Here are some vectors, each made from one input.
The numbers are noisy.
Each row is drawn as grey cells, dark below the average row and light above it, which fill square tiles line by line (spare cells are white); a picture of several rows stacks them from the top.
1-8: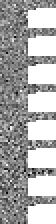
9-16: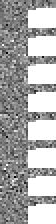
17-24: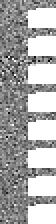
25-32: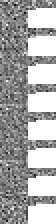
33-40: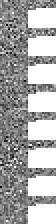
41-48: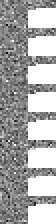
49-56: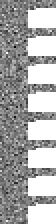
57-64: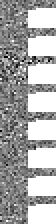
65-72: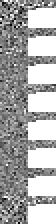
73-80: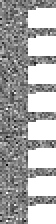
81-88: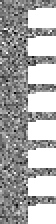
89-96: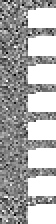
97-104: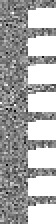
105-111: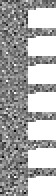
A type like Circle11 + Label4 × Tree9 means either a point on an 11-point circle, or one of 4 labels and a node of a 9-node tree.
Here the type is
Bool × (Circle9 + Unit) × Line7.
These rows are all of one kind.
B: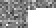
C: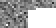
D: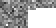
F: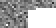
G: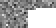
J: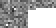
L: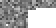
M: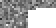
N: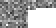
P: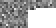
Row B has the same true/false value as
D, J, N and P.
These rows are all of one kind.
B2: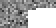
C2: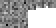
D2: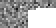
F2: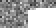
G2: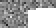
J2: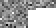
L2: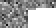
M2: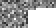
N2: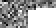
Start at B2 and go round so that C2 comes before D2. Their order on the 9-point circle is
B2, C2, N2, L2, J2, M2, F2, G2, D2.
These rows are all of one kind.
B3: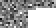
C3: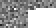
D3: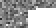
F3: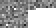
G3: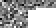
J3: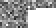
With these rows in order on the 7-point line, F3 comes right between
C3 and J3.
